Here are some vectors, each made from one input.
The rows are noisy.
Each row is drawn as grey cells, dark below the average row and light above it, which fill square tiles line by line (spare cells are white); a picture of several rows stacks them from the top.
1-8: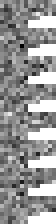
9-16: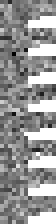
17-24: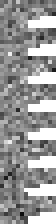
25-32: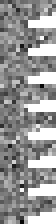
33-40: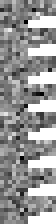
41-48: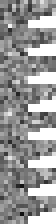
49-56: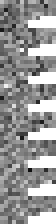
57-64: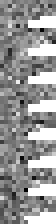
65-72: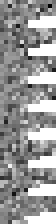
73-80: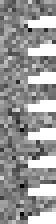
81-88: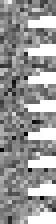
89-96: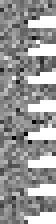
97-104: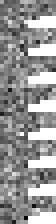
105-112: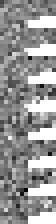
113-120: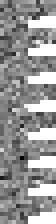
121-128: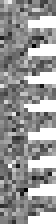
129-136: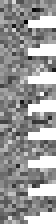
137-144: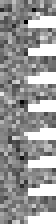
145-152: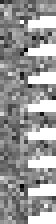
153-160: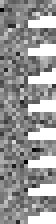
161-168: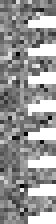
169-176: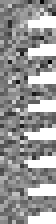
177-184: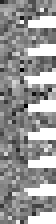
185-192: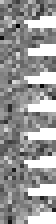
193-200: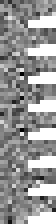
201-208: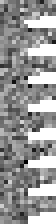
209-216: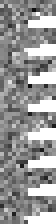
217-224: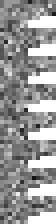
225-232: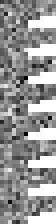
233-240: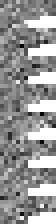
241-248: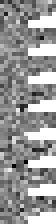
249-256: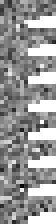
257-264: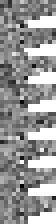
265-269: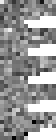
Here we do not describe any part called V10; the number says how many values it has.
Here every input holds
either one of 6 labels and a value of V10, or a list of up to three points on an 11-point line.
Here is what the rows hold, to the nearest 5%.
About 25% of them hold one of 6 labels and a value of V10. The rest are lists of up to three points on an 11-point line: a few of all rows are empty, 25% hold one, 20% two and 30% three.
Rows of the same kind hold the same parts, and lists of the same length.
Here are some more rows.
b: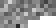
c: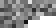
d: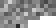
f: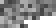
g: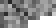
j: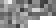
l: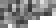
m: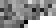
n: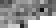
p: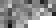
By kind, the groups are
b, d, j, p
c, m
f, n
g
l

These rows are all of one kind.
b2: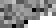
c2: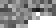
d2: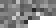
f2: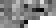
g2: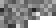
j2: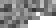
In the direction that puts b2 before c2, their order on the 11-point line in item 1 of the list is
b2, f2, d2, j2, c2, g2.
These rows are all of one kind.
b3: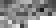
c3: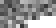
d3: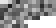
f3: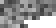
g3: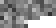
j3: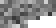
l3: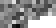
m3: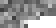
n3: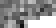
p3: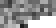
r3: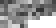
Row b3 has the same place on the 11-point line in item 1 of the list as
c3, f3 and r3.
